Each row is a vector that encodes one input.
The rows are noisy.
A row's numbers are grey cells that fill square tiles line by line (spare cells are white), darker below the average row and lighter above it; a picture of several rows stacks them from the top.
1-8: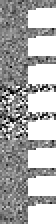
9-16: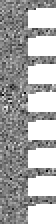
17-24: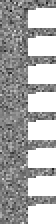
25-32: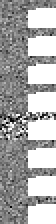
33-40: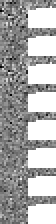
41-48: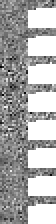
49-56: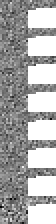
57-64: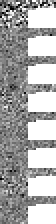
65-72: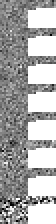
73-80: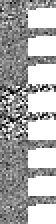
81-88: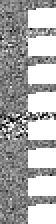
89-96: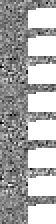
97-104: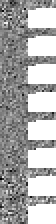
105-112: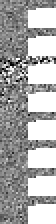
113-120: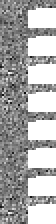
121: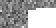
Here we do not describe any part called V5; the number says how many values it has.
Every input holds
a list of up to three items, each a true/false value and a value of V5.
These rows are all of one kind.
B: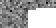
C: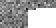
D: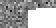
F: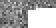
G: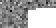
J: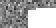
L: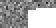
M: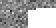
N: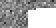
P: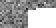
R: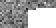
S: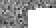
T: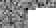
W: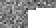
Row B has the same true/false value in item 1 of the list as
C, L and S.
